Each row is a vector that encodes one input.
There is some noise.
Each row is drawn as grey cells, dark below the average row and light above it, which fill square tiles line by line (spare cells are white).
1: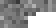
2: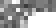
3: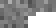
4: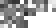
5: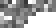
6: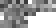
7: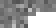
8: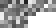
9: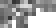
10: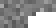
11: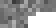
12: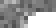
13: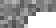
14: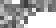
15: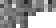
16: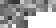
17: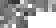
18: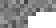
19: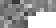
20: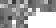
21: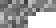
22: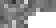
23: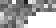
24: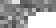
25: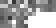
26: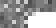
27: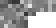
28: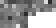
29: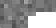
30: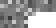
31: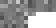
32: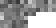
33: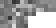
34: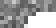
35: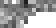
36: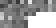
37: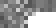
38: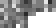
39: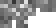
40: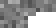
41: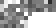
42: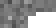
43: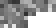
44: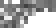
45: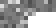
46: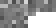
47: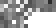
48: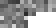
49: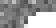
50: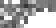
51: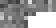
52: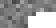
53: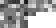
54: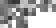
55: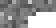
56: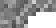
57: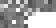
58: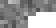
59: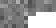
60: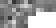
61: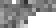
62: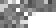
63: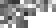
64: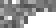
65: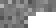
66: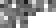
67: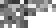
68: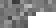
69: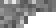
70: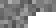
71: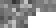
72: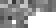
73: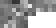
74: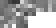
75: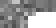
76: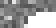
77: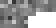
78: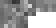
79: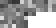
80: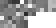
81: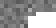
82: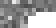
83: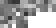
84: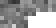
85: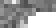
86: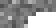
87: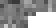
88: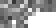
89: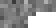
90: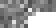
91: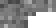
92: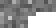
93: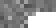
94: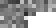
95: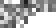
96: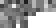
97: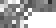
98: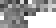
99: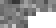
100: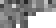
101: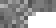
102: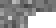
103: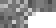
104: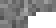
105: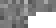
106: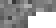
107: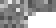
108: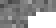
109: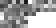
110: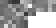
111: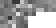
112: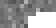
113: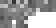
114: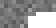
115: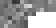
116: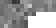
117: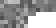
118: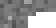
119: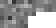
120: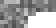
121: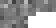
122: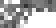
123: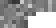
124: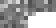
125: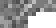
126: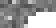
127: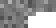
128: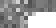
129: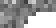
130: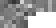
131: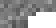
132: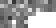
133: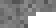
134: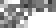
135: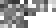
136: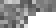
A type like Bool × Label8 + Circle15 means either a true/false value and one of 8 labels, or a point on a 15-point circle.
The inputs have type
Bool × Bool × Bool + Unit.
